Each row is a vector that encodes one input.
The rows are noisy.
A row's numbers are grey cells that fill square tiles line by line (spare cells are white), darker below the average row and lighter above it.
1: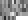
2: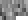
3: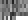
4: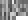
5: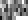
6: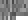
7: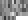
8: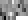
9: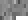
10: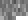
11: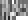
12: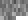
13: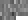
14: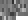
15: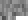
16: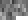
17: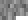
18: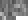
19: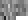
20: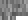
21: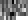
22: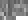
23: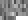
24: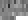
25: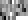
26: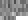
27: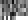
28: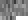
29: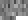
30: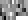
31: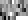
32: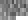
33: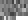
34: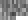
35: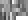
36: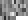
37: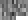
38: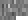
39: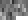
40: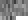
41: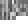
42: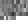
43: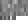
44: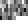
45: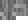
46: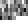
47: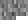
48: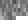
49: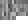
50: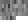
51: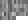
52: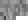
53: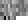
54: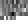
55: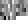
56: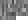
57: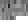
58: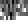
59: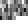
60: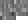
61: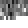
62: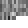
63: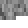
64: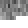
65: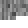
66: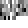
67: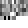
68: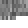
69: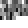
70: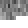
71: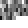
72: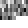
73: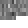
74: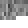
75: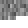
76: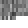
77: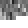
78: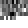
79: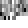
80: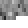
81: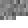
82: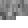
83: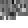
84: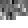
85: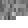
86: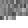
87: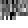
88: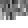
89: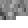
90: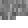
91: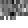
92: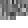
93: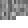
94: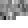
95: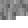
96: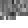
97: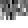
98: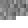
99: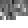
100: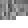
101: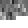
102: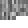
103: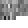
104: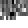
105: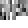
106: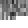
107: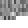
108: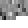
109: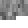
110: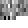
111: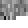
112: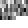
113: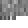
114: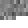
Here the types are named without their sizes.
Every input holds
a list of points on a line.
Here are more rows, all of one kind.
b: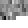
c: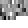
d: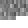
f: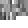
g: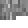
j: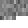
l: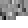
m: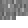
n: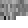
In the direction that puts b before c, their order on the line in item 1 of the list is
f, j, g, m, n, d, b, l, c.
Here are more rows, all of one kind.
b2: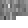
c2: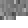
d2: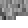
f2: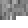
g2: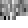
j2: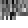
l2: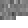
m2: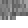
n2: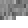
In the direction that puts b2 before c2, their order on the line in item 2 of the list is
m2, b2, l2, d2, j2, c2, n2, g2, f2.
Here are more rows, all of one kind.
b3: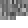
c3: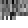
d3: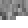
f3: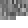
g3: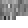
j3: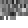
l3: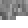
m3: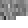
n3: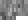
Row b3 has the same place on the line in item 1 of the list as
f3 and m3.
